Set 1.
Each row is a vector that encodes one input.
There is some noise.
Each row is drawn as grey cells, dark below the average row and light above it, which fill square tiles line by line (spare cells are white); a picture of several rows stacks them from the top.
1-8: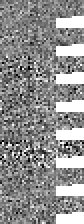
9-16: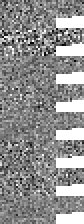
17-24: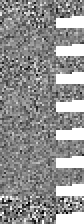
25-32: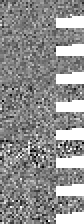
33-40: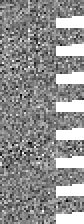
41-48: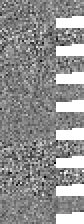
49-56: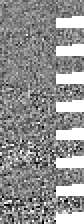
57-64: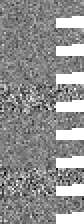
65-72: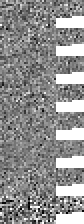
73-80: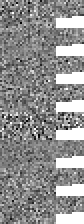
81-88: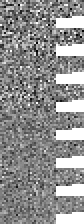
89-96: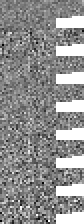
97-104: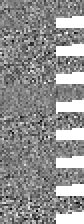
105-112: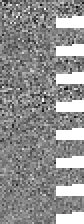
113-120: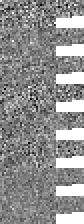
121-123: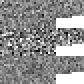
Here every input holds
either a point on a 9-point line, or a point on an 11-point line, or three true/false values.
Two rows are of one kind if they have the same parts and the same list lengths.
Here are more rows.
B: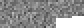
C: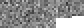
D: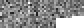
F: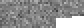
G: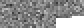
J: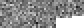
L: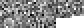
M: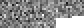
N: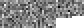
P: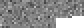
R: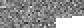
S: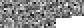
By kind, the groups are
B, F, J, L, S
C, G, M, N
D, P, R

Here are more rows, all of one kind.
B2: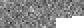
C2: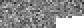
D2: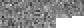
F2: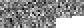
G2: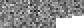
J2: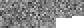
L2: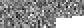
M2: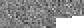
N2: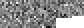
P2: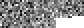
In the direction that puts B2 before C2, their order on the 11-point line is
B2, L2, M2, C2, N2, P2, G2, J2, F2, D2.
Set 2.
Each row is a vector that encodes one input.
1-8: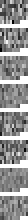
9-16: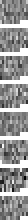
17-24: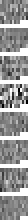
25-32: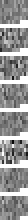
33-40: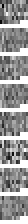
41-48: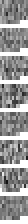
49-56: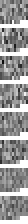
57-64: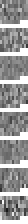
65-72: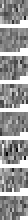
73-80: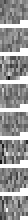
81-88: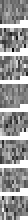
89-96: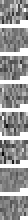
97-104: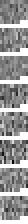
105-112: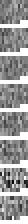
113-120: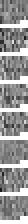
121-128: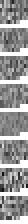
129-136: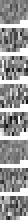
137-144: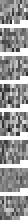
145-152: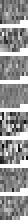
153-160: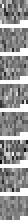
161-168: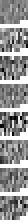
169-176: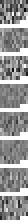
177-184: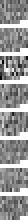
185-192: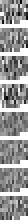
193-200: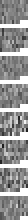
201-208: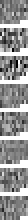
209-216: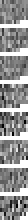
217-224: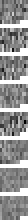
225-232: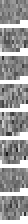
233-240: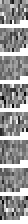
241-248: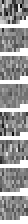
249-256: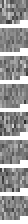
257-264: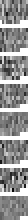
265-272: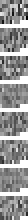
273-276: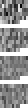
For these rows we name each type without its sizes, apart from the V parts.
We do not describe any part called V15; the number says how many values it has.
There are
2 kinds of row.
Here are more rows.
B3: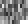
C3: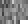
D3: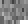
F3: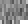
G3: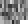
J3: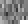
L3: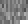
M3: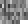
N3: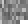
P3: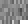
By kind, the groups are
B3, D3, M3
C3, F3, G3, J3, L3, N3, P3

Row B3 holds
a value of V15.
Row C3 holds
a label, four true/false values and a value of V15.
